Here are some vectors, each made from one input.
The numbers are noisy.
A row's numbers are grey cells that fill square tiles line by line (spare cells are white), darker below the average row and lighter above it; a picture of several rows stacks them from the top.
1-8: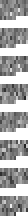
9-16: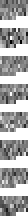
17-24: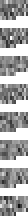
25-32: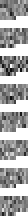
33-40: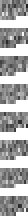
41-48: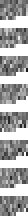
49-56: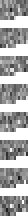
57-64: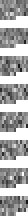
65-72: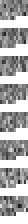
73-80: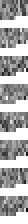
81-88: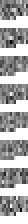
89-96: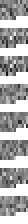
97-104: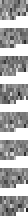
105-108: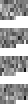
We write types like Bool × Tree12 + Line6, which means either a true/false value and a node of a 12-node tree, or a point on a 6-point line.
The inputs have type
Line10 + List2(Line5).
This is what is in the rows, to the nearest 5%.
About 40% of them hold a point on a 10-point line. The rest are lists of up to two points on a 5-point line: about 5% of all rows are empty, 20% hold one and 35% two.
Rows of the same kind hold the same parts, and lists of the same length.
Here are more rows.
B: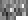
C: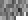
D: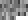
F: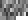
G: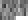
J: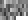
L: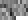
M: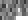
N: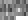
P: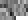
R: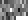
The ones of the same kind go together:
B, C, F, J, R
D
G, M, N
L, P

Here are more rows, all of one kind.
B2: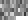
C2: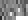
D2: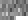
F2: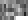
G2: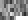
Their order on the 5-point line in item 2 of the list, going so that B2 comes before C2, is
F2, G2, B2, D2, C2.
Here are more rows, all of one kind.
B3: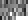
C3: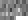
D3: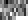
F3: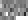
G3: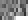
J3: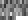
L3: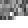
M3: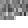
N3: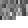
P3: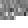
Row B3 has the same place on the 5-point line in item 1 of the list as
D3, G3 and N3.
